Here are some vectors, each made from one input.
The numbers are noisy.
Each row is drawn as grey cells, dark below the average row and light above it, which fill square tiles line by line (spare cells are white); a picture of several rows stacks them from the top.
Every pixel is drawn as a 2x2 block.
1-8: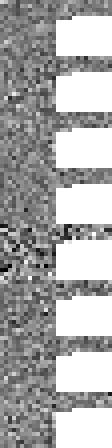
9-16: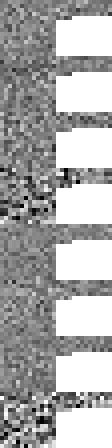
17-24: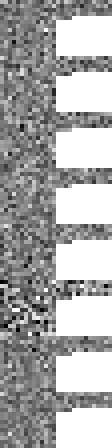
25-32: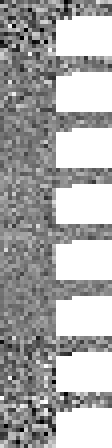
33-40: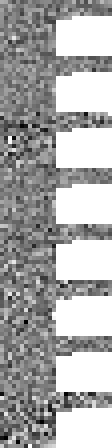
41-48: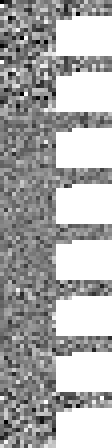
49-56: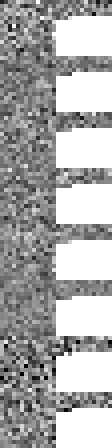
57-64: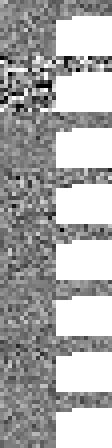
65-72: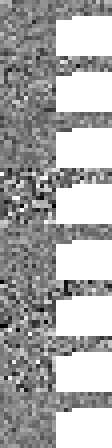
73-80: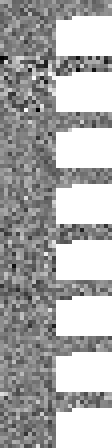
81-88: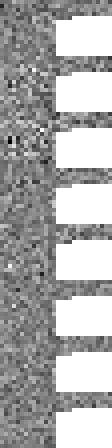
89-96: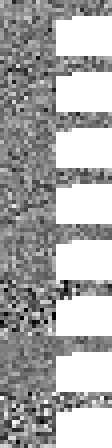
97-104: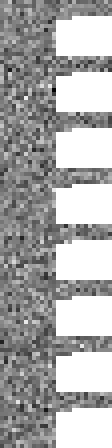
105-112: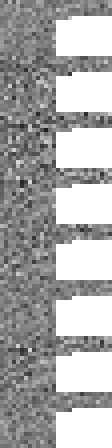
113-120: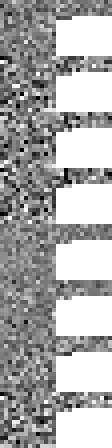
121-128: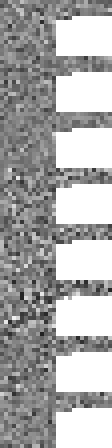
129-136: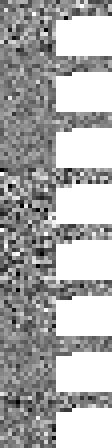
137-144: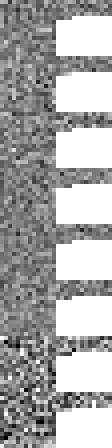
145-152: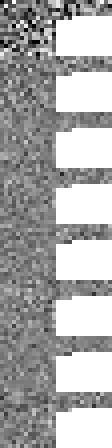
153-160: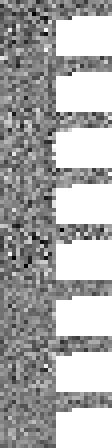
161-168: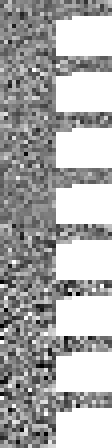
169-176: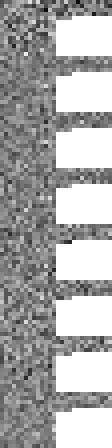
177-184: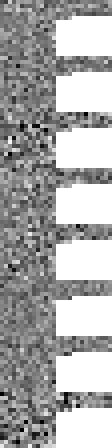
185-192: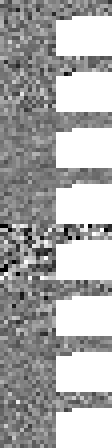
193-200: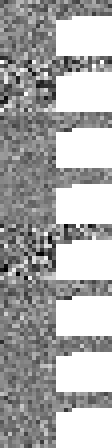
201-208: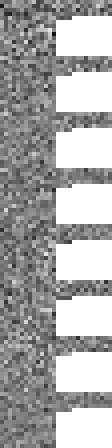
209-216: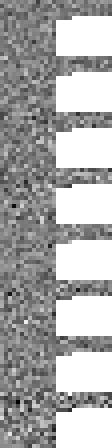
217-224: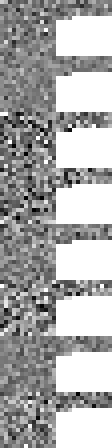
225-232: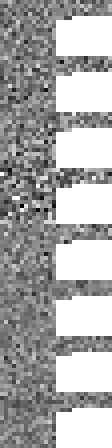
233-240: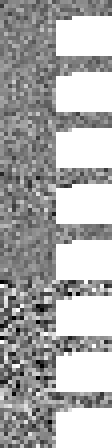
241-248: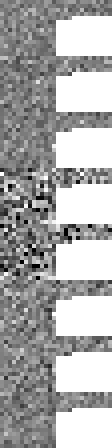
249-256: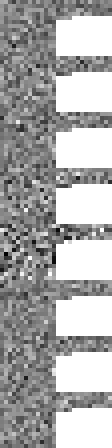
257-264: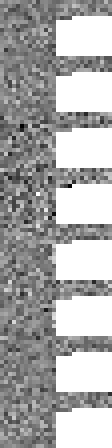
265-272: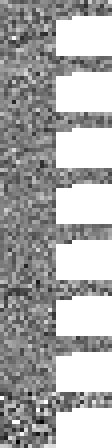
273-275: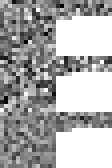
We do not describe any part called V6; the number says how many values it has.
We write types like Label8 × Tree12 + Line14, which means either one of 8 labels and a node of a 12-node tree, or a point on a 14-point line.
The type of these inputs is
Circle8 + Circle9 × Circle9 × (Circle9 + V6).
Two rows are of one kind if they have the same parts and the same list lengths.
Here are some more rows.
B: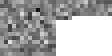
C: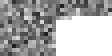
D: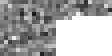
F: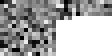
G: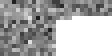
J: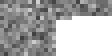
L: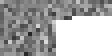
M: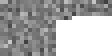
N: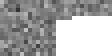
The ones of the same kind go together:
B, G, J, L, M
C, D, N
F

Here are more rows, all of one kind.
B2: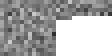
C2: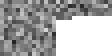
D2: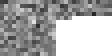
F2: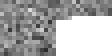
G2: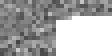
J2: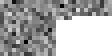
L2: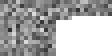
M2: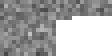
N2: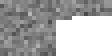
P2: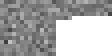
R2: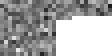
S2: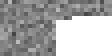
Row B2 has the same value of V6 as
L2 and M2.
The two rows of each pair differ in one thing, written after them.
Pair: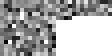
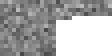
the value of V6
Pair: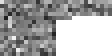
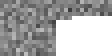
the value of V6
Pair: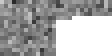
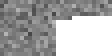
the place on one of the two 9-point circles
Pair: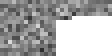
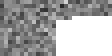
the place on one of the two 9-point circles
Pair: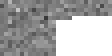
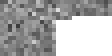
the value of V6
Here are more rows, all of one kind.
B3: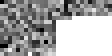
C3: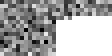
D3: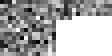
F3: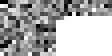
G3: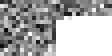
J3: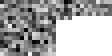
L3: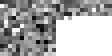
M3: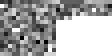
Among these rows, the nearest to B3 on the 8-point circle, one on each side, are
C3 and F3.
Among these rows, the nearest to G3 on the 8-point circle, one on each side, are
F3 and L3.
